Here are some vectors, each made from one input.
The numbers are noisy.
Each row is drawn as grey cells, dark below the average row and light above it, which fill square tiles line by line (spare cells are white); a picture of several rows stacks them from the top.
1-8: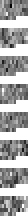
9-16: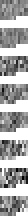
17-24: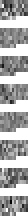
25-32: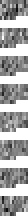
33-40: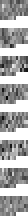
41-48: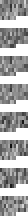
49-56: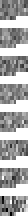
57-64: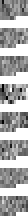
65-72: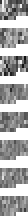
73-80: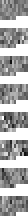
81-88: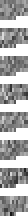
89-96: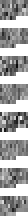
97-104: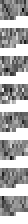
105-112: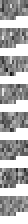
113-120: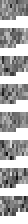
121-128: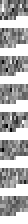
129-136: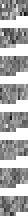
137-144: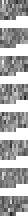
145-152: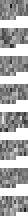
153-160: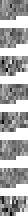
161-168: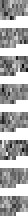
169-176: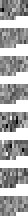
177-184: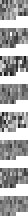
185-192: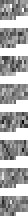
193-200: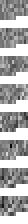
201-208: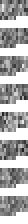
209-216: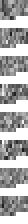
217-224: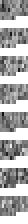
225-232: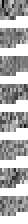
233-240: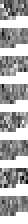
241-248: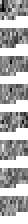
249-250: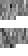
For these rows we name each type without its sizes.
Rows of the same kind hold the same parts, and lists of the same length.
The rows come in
4 kinds.
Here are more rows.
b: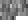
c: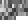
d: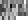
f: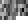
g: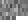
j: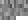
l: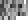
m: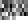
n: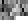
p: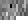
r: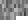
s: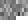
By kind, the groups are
b, f, n
c, d, g, j, l, p, s
m
r

